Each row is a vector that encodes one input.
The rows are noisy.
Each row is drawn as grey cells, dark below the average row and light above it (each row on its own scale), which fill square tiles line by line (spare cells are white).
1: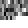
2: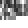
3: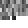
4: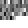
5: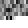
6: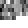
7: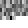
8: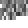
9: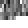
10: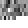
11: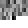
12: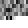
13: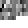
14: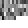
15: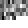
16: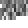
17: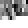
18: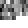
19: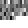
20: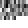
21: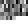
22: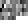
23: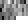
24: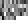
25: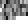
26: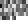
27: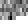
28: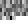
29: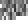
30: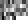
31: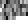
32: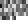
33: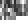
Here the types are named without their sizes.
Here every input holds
a point on each of two lines.
